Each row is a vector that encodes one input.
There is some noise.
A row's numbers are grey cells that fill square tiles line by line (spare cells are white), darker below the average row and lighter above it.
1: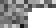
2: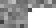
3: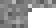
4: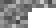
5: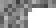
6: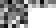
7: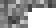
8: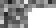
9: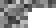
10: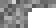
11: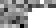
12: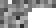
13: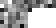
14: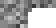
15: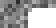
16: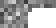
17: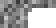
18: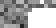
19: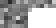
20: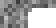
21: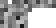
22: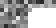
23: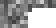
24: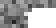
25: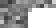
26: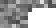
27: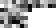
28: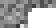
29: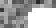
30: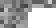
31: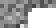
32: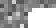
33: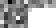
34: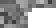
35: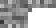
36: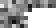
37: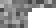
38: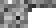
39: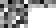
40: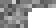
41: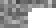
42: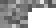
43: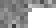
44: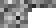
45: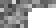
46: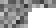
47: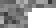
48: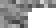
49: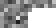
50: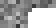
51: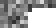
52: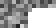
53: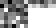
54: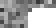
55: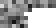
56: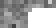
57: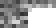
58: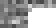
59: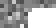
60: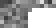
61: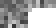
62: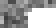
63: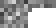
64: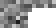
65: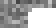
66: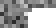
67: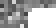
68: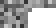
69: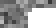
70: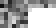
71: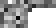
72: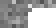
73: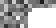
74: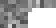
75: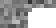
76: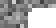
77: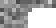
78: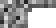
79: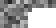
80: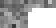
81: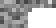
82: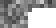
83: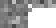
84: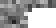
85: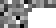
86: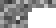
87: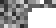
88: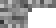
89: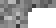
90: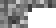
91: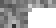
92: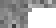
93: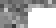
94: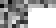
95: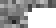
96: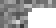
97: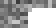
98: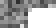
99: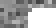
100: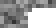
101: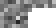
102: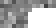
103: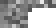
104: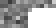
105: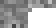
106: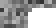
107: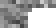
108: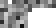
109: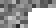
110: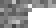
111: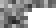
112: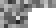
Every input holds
either a point on a 6-point circle, or a node of a 14-node tree.
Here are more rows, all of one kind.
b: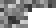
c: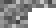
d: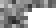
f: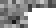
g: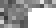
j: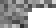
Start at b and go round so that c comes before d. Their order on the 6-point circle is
b, c, j, g, d, f.
